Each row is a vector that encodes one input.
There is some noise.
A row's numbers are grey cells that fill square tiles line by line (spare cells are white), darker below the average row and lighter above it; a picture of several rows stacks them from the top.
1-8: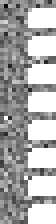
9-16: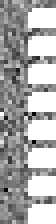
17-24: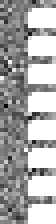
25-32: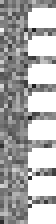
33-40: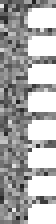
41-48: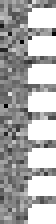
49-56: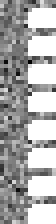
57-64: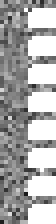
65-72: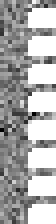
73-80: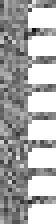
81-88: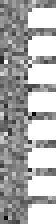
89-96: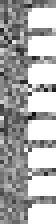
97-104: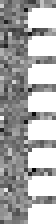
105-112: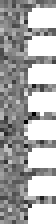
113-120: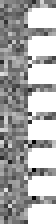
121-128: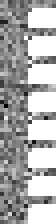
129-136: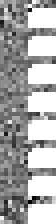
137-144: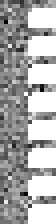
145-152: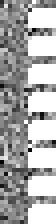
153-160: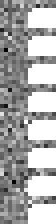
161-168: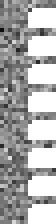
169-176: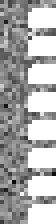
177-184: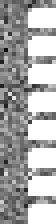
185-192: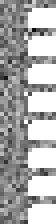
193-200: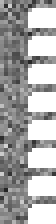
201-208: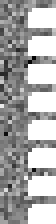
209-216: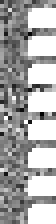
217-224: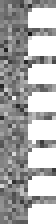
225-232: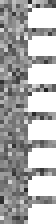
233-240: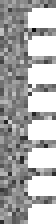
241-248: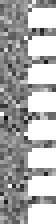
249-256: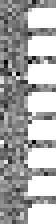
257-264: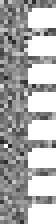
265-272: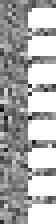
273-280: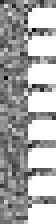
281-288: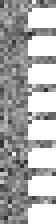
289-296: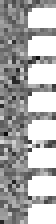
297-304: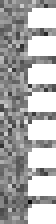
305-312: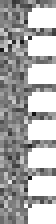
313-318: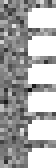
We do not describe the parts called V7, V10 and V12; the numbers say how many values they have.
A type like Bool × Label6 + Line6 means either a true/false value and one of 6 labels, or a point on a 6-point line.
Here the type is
(Bool × V7 × V12 + List2(Line9)) × V10.
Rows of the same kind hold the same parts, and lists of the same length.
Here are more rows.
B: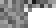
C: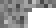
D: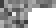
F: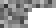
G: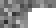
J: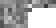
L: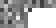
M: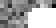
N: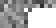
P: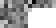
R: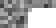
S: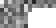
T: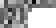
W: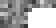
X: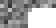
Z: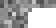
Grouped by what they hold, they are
B, L, N, P, S, T
C, D, F, J, R, Z
G, M, X
W

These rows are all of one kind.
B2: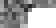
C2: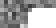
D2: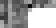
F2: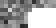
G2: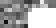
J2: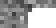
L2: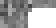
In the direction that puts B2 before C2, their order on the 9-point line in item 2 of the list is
G2, L2, J2, D2, B2, C2, F2.
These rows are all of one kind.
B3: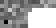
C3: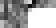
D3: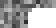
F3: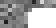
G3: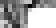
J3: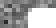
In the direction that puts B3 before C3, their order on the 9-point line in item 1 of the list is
F3, B3, J3, D3, C3, G3.
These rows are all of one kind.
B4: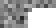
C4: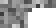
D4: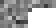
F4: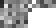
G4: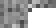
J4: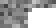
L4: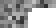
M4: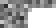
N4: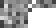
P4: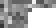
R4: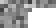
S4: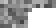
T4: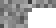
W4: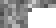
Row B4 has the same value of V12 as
D4, L4 and M4.
